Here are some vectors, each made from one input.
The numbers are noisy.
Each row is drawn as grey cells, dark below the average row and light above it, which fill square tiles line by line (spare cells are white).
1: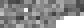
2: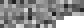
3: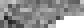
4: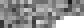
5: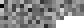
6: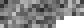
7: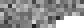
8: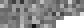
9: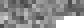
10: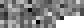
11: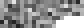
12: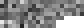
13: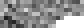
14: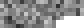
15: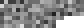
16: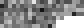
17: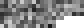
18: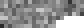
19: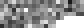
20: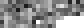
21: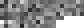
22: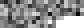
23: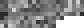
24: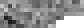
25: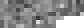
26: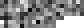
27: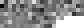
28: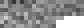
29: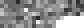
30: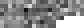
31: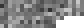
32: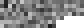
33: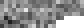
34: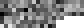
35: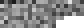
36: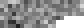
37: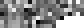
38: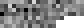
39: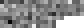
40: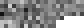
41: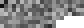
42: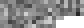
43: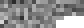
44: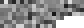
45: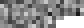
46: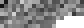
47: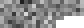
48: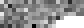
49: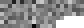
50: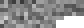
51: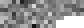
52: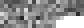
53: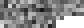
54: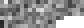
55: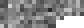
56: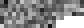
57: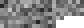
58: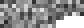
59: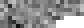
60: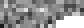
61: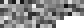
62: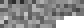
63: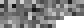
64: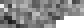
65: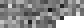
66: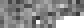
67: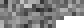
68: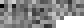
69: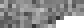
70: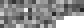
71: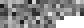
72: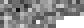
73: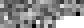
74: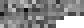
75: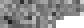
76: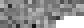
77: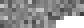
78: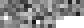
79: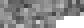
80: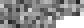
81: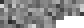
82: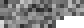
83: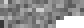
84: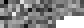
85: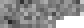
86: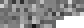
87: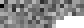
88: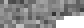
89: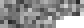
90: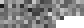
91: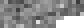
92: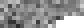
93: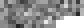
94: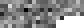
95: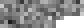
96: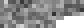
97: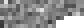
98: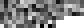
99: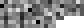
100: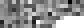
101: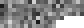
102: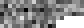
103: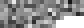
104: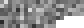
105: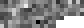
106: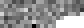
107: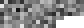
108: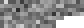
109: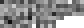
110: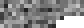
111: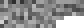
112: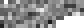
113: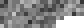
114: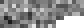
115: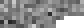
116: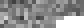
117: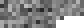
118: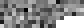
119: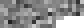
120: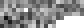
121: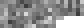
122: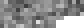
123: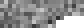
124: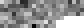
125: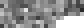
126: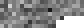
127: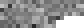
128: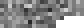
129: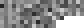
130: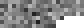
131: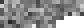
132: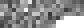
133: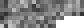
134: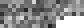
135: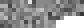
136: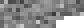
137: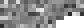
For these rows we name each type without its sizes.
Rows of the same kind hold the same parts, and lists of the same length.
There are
3 kinds of row.
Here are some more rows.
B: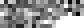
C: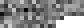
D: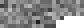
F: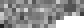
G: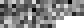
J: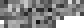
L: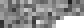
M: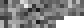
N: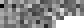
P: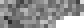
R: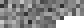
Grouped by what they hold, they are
B, F, L, P
C, G, M
D, J, N, R

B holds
four true/false values.
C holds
a label.
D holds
a point on a circle and a label.
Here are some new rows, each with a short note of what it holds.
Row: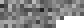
a point on a circle and a label
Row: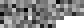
a label
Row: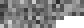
a label
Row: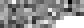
four true/false values
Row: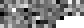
a label
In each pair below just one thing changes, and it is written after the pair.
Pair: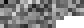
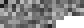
the place on the circle
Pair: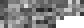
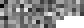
the place on the circle
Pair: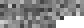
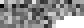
the label
